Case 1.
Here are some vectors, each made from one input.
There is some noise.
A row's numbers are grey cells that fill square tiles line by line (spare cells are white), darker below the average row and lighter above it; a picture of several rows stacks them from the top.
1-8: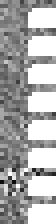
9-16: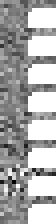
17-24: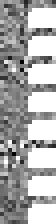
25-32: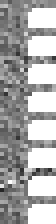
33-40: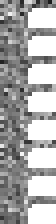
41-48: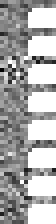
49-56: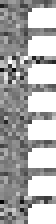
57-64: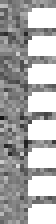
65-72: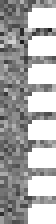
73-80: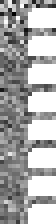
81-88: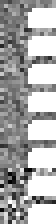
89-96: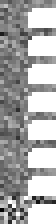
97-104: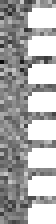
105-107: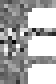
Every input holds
a list of up to two points on a 5-point line.
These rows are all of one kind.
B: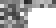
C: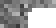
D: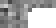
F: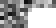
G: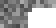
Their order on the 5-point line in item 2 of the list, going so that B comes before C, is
D, B, G, C, F.
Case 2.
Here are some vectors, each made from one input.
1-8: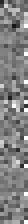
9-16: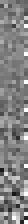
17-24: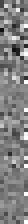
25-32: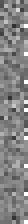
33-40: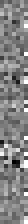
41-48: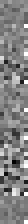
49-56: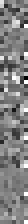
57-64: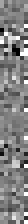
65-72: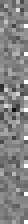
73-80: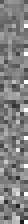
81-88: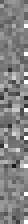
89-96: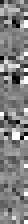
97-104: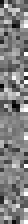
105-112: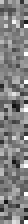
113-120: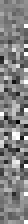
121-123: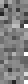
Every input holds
either a point on an 8-point line, or a node of a 15-node tree.
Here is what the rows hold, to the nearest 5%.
About 30% of them hold a point on an 8-point line. The rest hold a node of a 15-node tree.
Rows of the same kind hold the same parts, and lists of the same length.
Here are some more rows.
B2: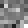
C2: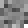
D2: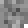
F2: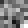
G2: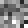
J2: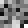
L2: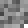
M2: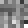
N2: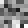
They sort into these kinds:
B2, G2, M2
C2, D2, F2, J2, L2, N2

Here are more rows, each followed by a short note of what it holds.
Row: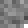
a node of a 15-node tree
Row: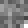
a node of a 15-node tree
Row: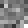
a point on an 8-point line
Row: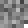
a point on an 8-point line
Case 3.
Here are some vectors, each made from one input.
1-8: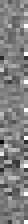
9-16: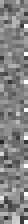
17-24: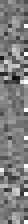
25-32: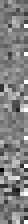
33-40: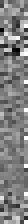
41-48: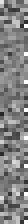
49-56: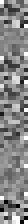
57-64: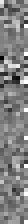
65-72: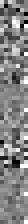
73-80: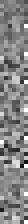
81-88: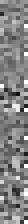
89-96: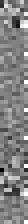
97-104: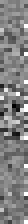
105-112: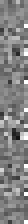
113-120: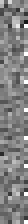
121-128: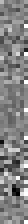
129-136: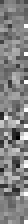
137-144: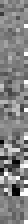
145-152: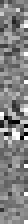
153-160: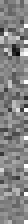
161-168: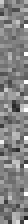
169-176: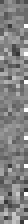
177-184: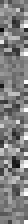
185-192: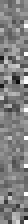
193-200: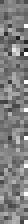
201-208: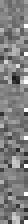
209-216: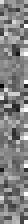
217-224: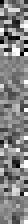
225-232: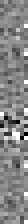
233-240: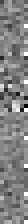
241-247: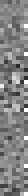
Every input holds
either a point on a 19-point circle, or a point on a 10-point line.
